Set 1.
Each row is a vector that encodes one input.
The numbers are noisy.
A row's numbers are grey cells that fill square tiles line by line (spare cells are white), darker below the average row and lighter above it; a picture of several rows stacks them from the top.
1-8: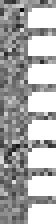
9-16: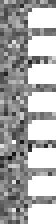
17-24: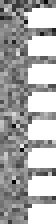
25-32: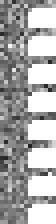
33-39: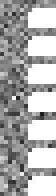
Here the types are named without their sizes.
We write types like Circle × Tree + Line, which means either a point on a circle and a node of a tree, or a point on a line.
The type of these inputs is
Bool × Bool × Bool + Unit.
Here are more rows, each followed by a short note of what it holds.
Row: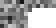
a fixed value
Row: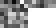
three true/false values
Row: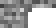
three true/false values
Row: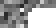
three true/false values
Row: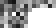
three true/false values
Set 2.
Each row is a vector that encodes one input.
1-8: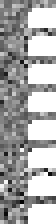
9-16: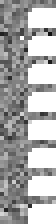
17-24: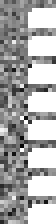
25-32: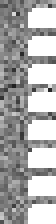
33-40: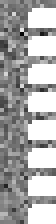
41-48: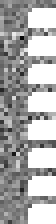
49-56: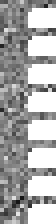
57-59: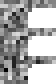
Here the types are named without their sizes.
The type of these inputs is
Bool × Bool × Bool + Unit.
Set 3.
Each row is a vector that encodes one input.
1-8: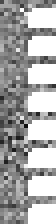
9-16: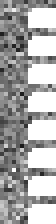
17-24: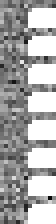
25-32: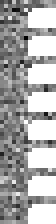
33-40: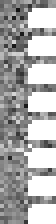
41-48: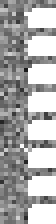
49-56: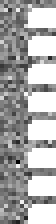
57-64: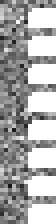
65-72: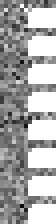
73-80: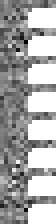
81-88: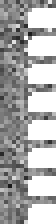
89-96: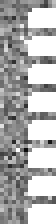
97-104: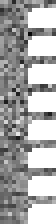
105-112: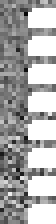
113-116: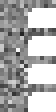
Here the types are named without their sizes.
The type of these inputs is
Bool × Bool × Bool × Bool.
